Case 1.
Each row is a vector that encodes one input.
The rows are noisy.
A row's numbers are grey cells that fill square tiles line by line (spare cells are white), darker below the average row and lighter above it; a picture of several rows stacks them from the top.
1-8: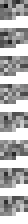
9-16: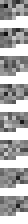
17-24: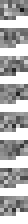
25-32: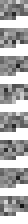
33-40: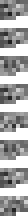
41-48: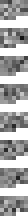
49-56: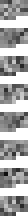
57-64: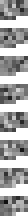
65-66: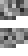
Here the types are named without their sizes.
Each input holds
a node of a tree.
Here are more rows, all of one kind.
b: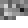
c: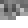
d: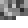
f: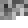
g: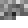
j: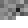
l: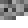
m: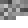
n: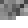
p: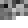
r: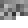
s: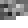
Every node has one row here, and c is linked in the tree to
f, l and n.
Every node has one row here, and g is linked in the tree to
r.
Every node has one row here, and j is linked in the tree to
n and r.
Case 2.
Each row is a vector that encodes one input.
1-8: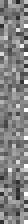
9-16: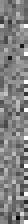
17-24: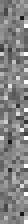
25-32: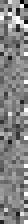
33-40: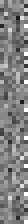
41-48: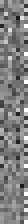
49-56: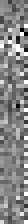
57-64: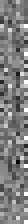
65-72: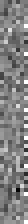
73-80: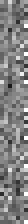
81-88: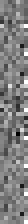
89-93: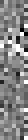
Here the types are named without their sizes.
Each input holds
either a fixed value, or a point on each of two lines.
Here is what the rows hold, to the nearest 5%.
About 5% of them hold a fixed value. The rest hold a point on each of two lines.
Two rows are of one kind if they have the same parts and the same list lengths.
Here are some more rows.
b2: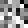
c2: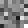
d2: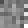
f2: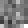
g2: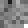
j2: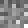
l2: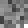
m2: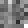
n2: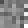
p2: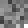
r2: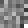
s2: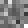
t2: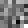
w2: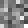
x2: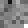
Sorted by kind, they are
b2
c2, d2, f2, g2, j2, l2, m2, n2, p2, r2, s2, t2, w2, x2

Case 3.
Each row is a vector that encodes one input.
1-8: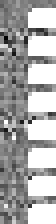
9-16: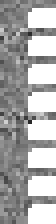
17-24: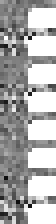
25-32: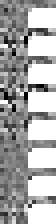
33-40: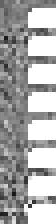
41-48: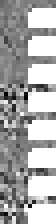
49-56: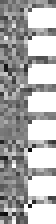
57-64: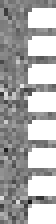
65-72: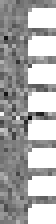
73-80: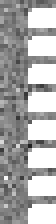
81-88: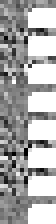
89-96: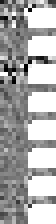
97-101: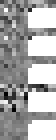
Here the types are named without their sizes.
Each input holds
either a fixed value, or four true/false values.
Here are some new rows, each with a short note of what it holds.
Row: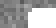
four true/false values
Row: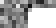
a fixed value
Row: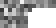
a fixed value
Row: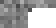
four true/false values
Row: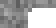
four true/false values
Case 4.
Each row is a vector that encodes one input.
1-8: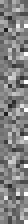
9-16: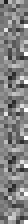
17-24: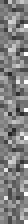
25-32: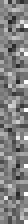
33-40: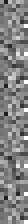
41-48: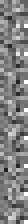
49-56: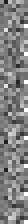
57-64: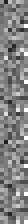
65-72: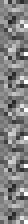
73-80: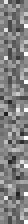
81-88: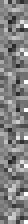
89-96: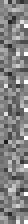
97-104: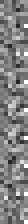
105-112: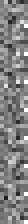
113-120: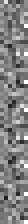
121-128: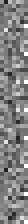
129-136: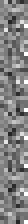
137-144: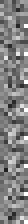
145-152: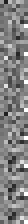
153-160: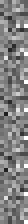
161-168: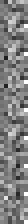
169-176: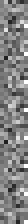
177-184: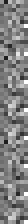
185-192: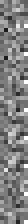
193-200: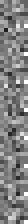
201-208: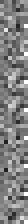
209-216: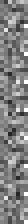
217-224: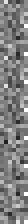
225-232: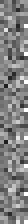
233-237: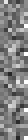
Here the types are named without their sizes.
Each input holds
a point on a circle.
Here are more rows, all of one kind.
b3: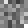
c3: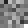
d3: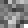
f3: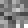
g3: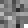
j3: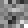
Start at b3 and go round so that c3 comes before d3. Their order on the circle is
b3, j3, f3, c3, d3, g3.
